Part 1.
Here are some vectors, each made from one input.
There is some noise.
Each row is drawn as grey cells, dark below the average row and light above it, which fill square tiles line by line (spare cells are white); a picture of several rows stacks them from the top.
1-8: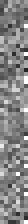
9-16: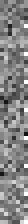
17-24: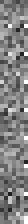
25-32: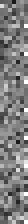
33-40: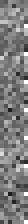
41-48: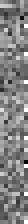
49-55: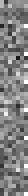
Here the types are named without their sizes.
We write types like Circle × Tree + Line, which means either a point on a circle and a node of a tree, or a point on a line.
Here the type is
Bool × Bool × Bool × Bool × Tree.
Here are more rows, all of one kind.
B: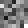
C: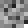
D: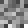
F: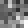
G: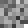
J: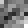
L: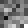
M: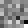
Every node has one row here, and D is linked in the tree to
B.
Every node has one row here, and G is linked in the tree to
C and M.
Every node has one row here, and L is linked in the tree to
B, J and M.
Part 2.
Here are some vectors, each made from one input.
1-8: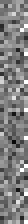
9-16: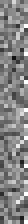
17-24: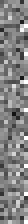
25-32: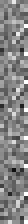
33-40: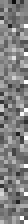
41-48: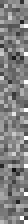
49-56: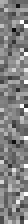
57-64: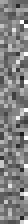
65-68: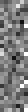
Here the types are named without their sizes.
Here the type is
Bool × Bool × Bool + Tree.
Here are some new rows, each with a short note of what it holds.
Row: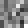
a node of a tree
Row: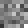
a node of a tree
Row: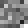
three true/false values
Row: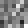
a node of a tree
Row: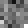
three true/false values
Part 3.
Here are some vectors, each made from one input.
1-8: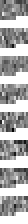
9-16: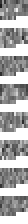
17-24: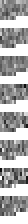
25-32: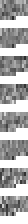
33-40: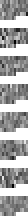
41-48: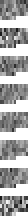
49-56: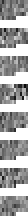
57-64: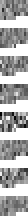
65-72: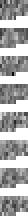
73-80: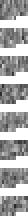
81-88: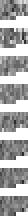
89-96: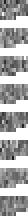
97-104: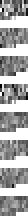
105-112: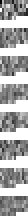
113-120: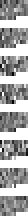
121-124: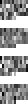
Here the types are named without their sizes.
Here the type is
Bool × Tree + Unit.
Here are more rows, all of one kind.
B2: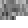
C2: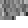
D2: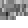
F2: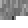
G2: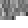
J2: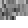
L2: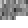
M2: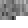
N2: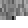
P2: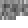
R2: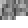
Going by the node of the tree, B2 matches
J2, L2 and R2.
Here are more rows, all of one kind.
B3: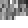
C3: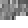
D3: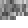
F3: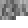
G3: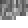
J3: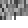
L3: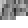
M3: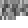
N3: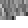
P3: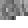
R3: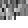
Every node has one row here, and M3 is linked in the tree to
F3.
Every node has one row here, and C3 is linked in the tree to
B3, N3 and P3.
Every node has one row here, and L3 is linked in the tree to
D3 and F3.
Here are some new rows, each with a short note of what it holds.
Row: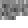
a node of a tree and a true/false value
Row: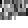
a fixed value
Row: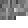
a node of a tree and a true/false value
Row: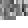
a node of a tree and a true/false value
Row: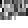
a fixed value
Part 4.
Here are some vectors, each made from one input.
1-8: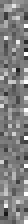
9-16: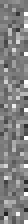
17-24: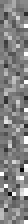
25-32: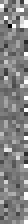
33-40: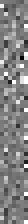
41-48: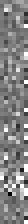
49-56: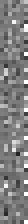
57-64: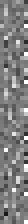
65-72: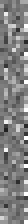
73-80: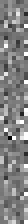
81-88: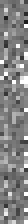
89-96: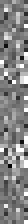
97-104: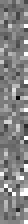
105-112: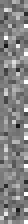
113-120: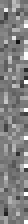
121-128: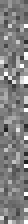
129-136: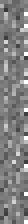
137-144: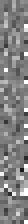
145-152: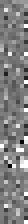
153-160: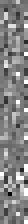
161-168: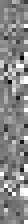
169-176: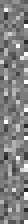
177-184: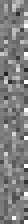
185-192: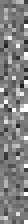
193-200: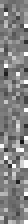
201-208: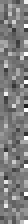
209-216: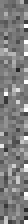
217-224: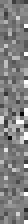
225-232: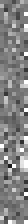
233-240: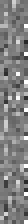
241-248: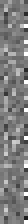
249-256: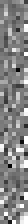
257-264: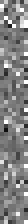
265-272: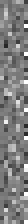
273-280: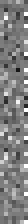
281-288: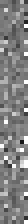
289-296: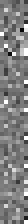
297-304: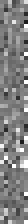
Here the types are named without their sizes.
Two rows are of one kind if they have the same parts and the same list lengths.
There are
2 kinds of row.
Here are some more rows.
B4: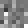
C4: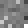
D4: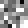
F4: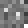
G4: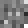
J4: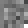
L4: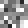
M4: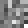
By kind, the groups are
B4, C4, F4, G4, J4, M4
D4, L4

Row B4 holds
a node of a tree and a true/false value.
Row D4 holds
a true/false value.
